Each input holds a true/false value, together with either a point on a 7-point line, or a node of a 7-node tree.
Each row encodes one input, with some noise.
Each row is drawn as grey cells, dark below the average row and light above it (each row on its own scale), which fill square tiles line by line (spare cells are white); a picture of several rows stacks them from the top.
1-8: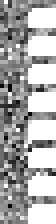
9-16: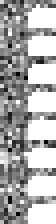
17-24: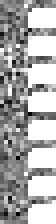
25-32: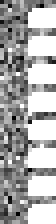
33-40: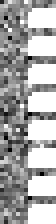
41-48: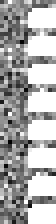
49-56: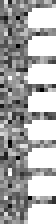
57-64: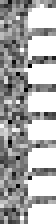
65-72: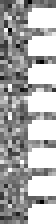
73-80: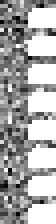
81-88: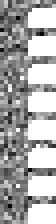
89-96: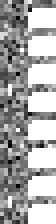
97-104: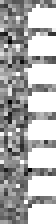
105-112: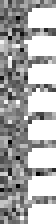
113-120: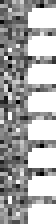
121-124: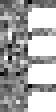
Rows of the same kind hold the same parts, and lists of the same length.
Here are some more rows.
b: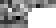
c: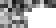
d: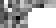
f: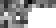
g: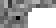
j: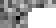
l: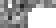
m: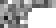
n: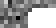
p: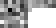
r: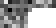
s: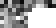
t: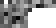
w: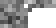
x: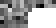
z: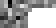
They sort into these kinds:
b, d, f, g, j, n, r, t, x, z
c, l, m, p, s, w

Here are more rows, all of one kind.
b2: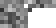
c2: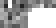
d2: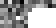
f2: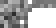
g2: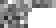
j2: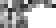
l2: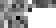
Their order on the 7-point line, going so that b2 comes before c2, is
b2, d2, l2, j2, c2, f2, g2.
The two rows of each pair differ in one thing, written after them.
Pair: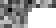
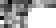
the node of the tree
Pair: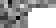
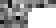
the node of the tree
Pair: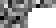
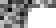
the true/false value
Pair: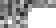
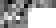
the node of the tree
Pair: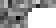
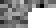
the node of the tree
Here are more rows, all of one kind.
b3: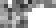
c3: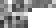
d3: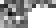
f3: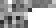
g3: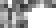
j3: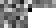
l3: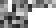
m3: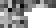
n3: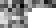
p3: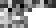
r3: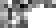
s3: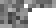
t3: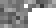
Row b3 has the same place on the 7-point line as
c3, f3, g3 and r3.
